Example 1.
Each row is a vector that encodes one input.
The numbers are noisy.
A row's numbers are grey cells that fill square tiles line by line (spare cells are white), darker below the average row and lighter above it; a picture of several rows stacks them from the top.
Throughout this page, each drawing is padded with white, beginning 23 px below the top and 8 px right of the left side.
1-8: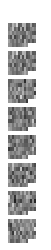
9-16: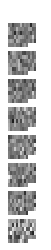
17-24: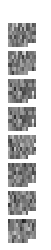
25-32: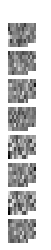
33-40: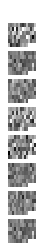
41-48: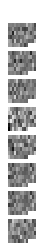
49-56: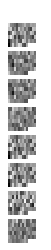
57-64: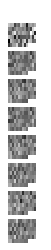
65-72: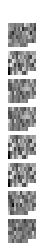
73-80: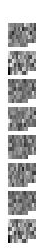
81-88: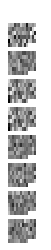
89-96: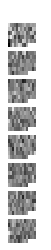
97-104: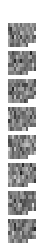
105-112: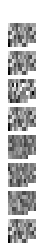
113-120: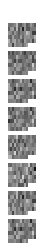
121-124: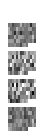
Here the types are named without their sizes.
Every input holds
either a point on a circle and a label, or a point on a line.
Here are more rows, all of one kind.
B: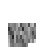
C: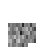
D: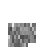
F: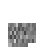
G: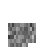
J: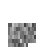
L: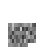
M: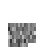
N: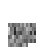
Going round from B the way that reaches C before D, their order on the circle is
B, L, F, N, G, C, J, M, D.
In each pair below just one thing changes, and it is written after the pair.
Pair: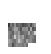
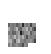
the label
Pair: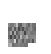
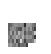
the place on the circle
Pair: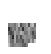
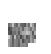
the place on the circle
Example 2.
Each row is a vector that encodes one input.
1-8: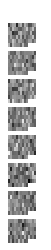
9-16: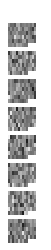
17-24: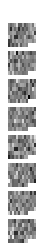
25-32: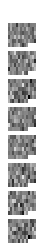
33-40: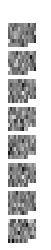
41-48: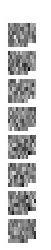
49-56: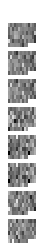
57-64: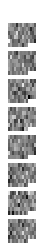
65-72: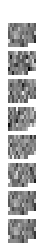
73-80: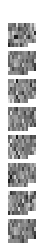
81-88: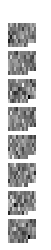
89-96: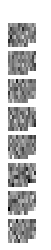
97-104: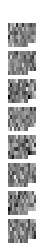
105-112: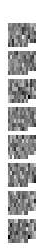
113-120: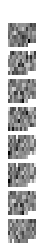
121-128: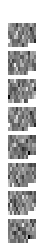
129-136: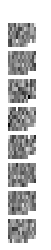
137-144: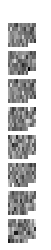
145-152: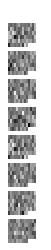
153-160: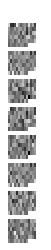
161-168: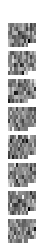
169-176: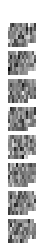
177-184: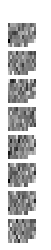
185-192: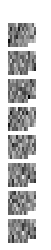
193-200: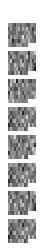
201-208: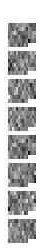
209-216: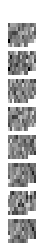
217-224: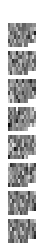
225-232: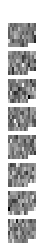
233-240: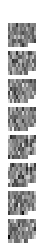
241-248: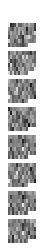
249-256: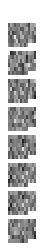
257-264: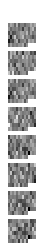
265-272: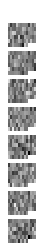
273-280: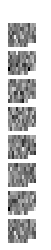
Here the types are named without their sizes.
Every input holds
a label, together with either a label, or a point on a line.
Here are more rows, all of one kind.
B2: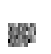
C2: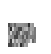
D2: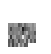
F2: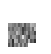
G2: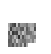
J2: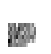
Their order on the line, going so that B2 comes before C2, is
F2, D2, B2, J2, G2, C2.
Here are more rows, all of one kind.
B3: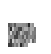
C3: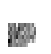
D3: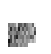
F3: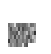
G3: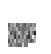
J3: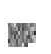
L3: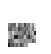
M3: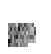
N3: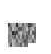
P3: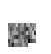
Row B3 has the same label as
C3, D3, L3 and M3.
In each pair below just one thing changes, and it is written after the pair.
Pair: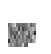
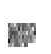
the place on the line
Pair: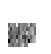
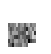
the place on the line
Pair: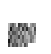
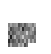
the label
